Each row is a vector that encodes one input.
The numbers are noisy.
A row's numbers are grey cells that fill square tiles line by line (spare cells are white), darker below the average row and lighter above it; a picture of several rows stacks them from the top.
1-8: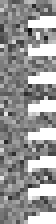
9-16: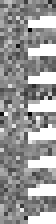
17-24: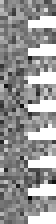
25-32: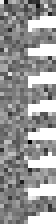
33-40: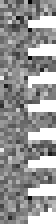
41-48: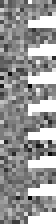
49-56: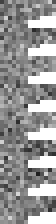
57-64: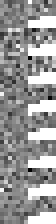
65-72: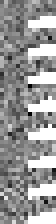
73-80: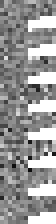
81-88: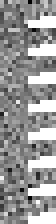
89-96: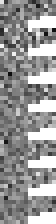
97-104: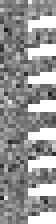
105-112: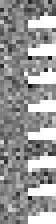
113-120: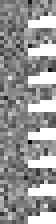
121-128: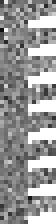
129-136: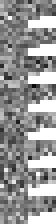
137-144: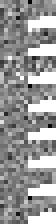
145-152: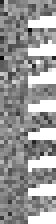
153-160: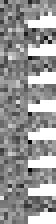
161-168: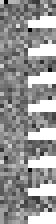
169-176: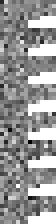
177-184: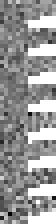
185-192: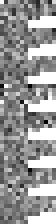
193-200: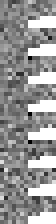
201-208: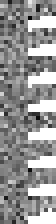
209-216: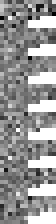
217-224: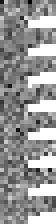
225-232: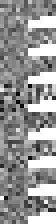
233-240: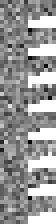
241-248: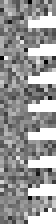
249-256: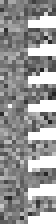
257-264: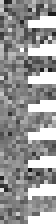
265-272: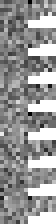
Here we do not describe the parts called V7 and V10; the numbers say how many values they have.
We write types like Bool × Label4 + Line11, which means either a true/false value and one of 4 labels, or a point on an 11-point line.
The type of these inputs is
(Bool × Bool × Bool × Bool + V10) × Line5 × V7.
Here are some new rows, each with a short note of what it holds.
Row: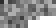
a point on a 5-point line, a value of V7 and a value of V10
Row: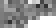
a point on a 5-point line, a value of V7 and a value of V10
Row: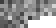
a point on a 5-point line, a value of V7 and a value of V10
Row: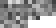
a point on a 5-point line, four true/false values and a value of V7
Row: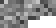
a point on a 5-point line, a value of V7 and a value of V10
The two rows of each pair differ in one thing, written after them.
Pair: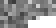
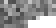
the value of V7
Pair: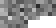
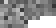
the value of V10
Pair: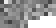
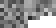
the value of V7
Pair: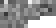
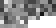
the place on the 5-point line
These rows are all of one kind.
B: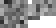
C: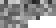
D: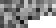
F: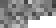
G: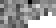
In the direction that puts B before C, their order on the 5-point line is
G, D, B, F, C.
